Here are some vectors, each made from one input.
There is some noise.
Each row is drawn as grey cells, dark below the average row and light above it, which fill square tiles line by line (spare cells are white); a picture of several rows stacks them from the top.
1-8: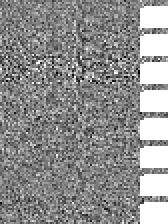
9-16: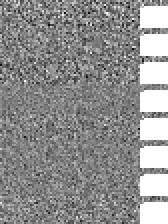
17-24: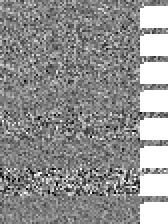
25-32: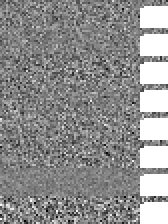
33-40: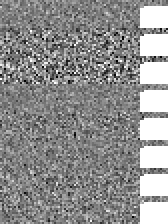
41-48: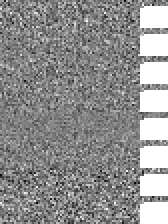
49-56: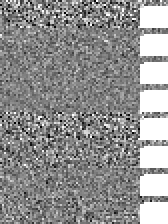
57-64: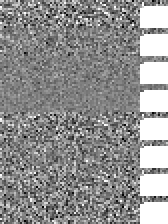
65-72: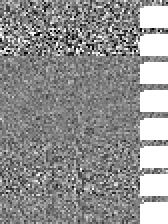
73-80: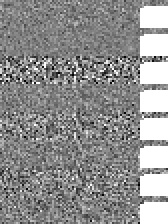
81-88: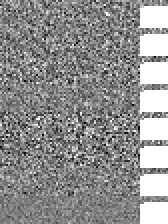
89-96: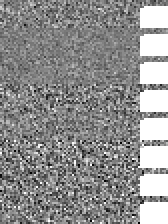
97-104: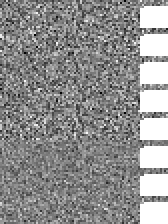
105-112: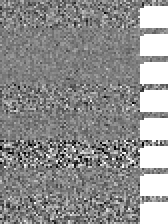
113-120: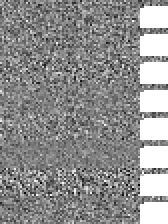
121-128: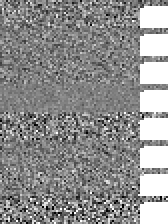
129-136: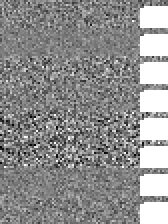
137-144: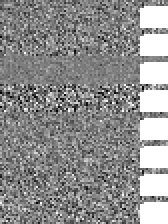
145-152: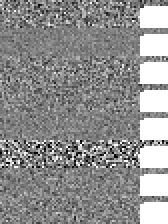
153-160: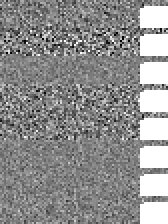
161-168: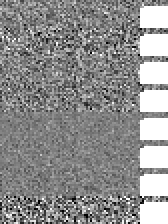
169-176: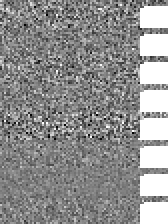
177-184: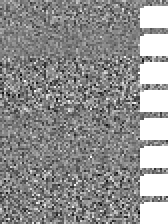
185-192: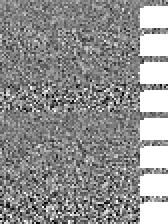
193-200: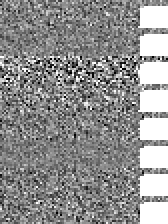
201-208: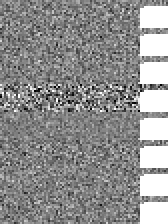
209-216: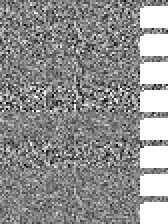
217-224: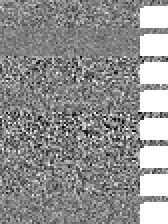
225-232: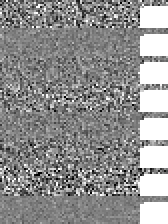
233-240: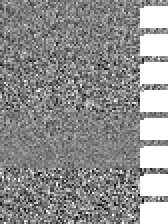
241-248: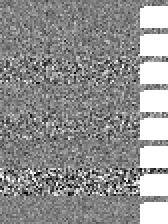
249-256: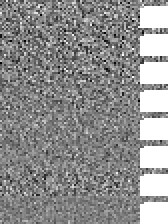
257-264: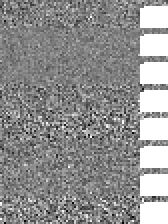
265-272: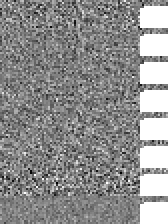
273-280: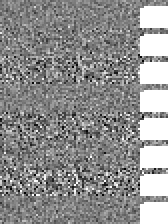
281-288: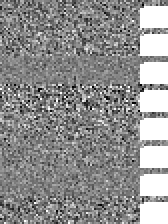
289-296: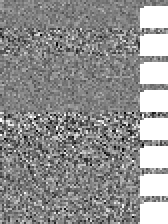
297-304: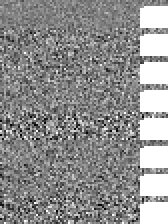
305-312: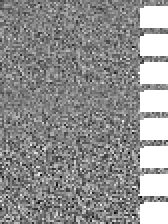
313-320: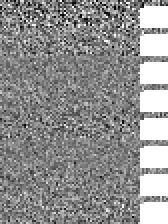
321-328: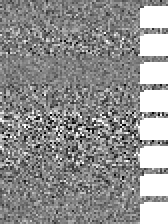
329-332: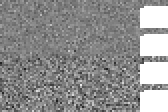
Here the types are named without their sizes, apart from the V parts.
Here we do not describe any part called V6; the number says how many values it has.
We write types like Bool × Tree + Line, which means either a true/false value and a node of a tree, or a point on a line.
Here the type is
(Label × V6 + Tree) × Tree + Unit.
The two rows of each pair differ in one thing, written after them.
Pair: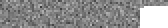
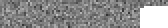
the label
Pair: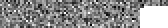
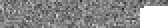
the label
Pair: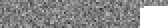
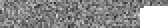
the node of the tree
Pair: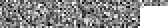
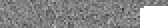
the value of V6
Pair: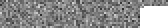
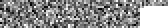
the label
